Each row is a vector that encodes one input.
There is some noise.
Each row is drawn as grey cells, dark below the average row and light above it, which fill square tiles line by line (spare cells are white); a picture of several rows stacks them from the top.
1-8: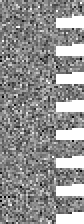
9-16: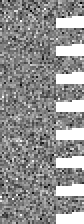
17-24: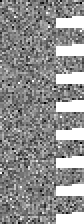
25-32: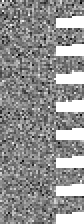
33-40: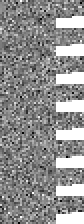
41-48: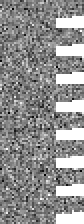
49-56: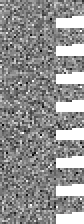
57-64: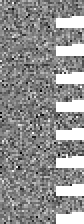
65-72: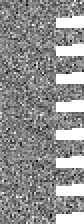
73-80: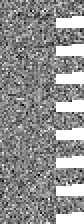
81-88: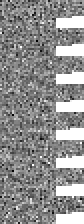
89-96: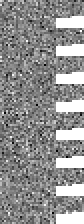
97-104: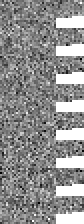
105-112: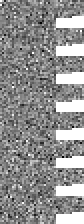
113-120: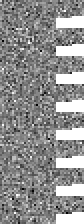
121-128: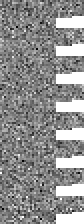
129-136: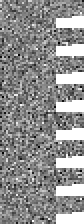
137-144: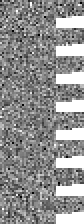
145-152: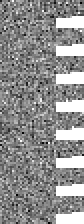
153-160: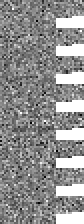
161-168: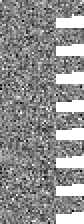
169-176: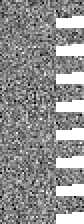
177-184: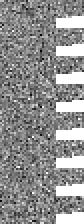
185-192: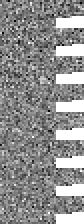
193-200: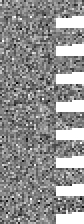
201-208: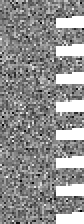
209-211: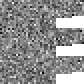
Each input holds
a point on a 19-point line, together with either one of 9 labels, or four true/false values.
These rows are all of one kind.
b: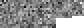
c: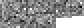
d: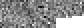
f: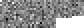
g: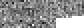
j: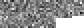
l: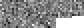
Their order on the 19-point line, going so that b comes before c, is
d, g, l, f, j, b, c.
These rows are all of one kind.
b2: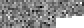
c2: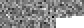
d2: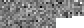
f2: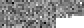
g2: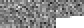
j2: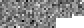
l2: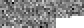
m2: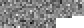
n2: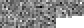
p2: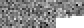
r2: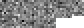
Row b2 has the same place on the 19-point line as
c2, f2, l2 and p2.
